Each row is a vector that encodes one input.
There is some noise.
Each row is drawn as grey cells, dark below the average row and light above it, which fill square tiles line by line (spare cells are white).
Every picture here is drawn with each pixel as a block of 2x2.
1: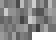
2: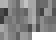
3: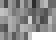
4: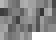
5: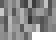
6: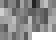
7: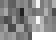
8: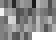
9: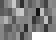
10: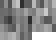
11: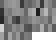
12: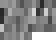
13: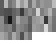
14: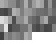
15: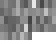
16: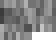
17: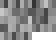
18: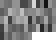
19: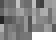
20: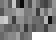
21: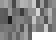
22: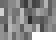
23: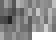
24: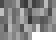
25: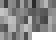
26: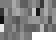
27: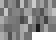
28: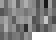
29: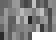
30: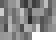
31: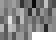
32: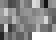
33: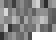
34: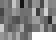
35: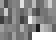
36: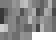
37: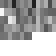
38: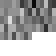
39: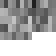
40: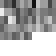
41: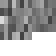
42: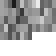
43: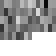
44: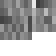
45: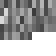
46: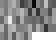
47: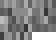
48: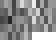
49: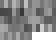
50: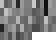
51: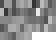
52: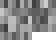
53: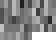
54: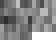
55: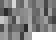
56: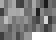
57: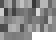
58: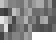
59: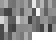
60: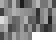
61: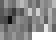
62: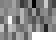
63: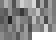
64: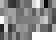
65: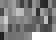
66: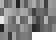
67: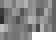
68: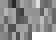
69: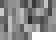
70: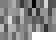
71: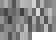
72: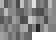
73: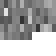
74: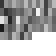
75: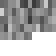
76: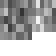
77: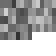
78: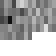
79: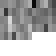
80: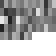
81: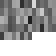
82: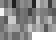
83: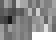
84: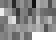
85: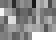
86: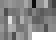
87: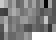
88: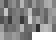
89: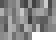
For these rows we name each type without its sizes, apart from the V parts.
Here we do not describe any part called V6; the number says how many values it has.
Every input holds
a value of V6, together with a list of points on a line.
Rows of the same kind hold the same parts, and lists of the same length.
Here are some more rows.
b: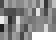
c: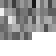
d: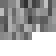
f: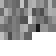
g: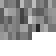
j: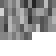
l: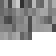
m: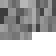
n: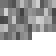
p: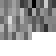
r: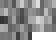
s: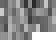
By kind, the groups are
b
c, d, j, p, s
f, g, l, m, n, r

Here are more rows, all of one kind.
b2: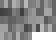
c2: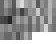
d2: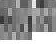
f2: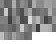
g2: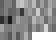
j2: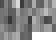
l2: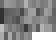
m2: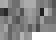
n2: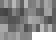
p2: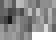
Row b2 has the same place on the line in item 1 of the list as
f2, j2 and n2.
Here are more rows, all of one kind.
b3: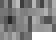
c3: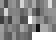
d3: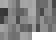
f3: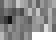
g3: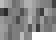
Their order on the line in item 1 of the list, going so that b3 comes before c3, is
b3, f3, c3, d3, g3.
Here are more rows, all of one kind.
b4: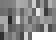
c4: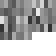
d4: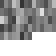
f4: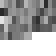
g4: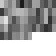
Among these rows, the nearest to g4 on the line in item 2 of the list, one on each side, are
c4 and f4.
